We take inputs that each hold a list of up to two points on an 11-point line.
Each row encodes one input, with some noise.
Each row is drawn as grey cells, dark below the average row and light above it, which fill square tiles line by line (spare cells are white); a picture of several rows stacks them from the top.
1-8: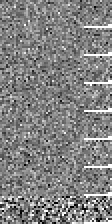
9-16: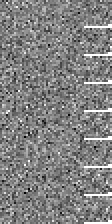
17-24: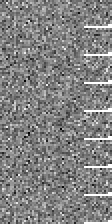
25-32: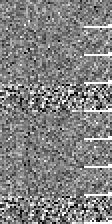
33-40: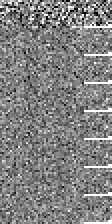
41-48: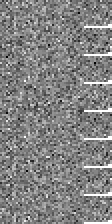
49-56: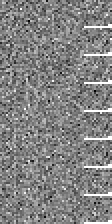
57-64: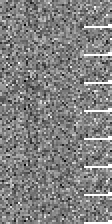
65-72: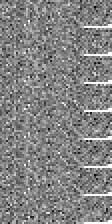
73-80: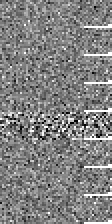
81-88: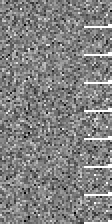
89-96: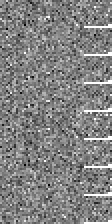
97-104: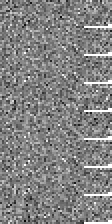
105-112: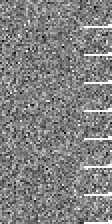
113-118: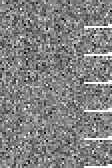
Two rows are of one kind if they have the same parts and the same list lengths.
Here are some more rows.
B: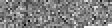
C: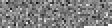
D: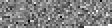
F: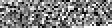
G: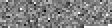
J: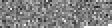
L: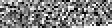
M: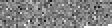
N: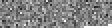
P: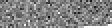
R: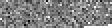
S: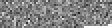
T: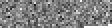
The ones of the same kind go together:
B, C, D, G, R, T
F, L
J, M, N, P, S

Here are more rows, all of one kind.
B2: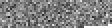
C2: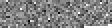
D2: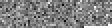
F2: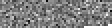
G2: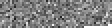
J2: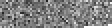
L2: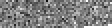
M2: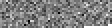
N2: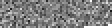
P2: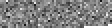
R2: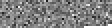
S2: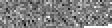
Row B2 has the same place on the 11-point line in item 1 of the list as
C2 and P2.
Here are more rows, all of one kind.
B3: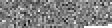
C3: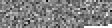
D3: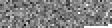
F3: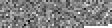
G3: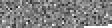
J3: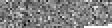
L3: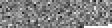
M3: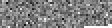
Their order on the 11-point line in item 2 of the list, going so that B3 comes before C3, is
J3, L3, G3, B3, D3, M3, F3, C3.
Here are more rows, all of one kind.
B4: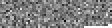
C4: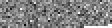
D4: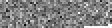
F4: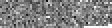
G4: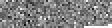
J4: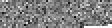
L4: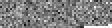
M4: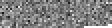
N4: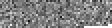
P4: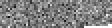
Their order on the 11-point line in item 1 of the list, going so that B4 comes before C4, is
J4, M4, B4, N4, D4, C4, P4, L4, F4, G4.
